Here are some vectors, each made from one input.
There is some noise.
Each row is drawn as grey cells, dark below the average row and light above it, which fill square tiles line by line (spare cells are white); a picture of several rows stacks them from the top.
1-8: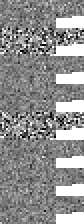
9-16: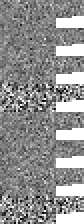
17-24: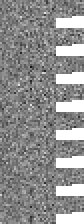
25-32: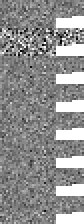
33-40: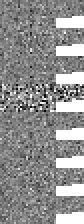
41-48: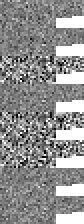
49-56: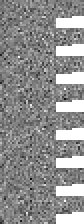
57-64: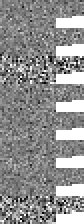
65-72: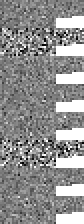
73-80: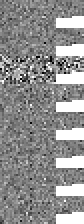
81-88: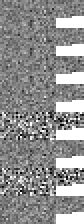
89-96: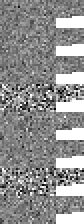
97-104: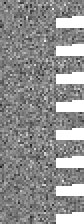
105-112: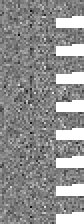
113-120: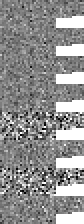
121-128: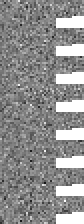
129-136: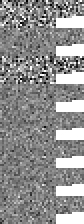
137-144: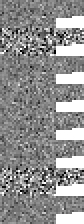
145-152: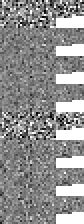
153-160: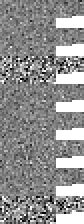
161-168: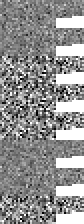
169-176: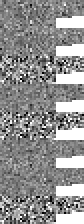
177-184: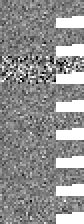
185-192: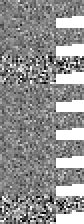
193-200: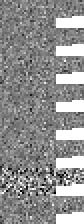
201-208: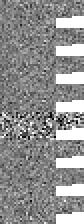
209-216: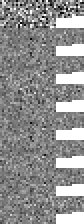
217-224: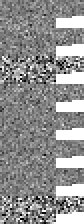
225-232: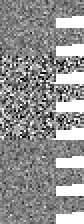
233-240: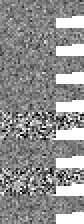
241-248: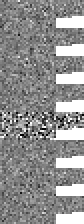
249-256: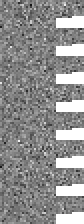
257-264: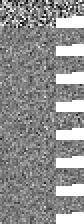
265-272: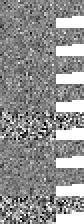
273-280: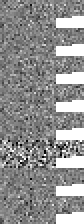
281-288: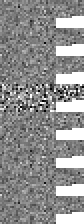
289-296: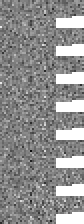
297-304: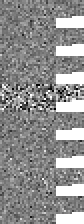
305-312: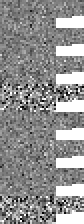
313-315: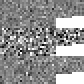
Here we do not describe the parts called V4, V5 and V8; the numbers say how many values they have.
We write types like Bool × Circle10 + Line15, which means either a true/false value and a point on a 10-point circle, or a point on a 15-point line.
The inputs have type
(Bool × Bool × Bool × Bool + Circle6 × Tree10) × V4 + V5 × V8.
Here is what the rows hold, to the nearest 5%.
About 80% of them hold a value of V4, together with either a point on a 6-point circle and a node of a 10-node tree, or four true/false values. The rest hold a value of V5 and a value of V8.
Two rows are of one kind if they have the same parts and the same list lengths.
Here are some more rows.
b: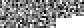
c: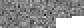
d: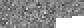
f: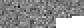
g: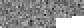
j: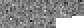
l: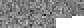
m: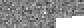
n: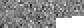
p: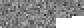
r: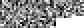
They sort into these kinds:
b, r
c, d, f, g, j, l, m, p
n

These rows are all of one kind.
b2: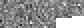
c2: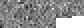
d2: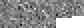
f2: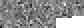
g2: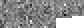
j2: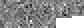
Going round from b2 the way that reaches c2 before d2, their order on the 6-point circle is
b2, c2, d2, f2, j2, g2.
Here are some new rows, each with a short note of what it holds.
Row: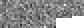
a point on a 6-point circle, a node of a 10-node tree and a value of V4
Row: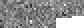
a point on a 6-point circle, a node of a 10-node tree and a value of V4
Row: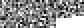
a value of V5 and a value of V8
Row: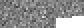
four true/false values and a value of V4
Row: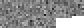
four true/false values and a value of V4
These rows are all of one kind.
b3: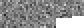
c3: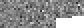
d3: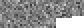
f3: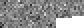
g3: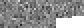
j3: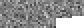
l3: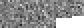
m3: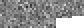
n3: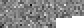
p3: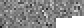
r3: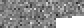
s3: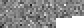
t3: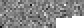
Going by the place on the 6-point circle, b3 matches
f3, n3, s3 and t3.
